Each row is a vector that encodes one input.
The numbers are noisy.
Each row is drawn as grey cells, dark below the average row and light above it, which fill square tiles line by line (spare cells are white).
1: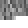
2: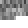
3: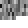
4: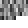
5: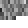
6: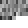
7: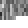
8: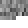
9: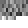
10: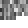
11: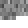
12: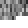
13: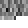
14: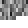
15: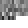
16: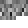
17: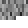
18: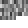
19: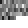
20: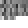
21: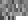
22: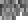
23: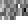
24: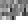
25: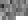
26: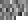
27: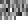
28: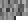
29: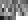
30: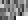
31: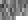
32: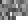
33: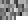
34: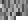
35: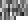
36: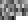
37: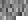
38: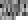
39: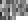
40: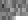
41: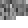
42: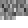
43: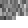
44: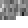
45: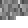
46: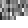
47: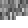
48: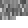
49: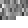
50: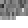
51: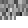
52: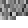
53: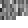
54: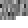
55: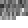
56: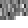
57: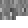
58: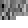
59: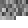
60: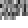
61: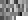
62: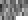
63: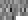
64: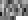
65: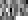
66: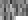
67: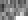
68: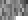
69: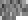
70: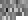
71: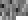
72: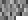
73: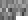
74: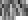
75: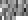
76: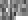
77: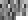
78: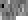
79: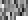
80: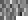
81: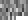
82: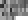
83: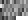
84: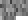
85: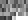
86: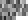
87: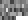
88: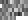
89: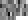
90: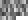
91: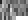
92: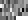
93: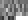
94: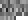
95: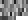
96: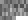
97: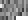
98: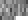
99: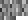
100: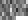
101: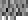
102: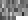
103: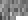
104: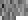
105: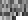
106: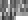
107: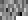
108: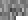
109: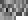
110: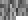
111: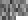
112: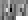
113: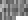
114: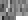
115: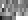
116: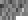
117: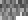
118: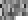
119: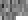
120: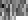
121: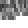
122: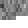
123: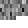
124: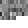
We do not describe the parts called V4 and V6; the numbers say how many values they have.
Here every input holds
either a value of V4 and a value of V6, or a list of up to two points on a 5-point line.
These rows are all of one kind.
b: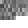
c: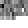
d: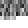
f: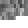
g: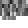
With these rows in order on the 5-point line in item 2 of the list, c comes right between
d and g.
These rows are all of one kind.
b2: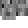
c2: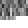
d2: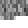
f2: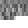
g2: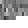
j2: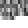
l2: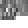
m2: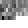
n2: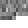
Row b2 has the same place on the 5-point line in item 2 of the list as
j2, l2 and n2.
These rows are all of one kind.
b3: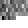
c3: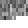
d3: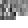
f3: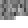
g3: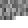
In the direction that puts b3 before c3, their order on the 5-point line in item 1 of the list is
b3, d3, g3, f3, c3.
